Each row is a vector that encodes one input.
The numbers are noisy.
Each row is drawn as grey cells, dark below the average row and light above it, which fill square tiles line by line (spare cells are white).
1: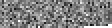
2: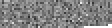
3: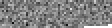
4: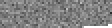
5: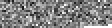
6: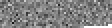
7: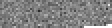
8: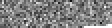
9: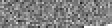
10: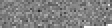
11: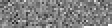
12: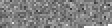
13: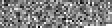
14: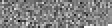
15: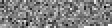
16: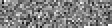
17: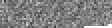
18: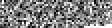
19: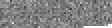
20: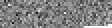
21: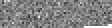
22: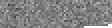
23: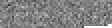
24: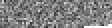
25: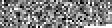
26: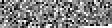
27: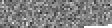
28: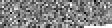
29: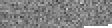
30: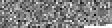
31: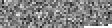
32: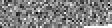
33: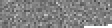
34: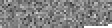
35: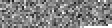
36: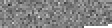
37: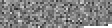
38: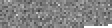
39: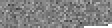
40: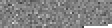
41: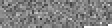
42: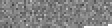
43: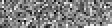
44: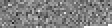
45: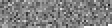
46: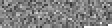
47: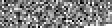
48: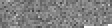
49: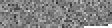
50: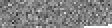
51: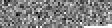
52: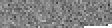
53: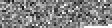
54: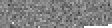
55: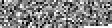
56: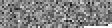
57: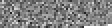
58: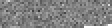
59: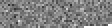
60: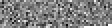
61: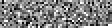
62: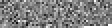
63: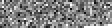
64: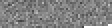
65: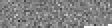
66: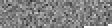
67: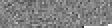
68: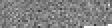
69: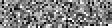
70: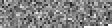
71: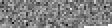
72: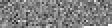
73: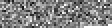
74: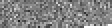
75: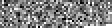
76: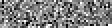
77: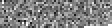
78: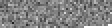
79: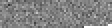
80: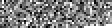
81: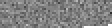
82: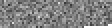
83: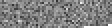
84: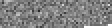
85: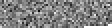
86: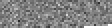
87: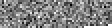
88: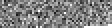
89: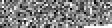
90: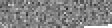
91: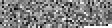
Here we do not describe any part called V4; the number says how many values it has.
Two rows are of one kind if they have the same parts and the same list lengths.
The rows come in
3 kinds.
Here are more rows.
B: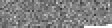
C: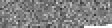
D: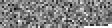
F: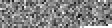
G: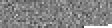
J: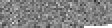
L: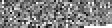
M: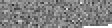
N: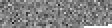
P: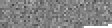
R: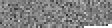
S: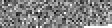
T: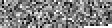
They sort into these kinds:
B, C, D, G, J, L, M, P, R, T
F
N, S

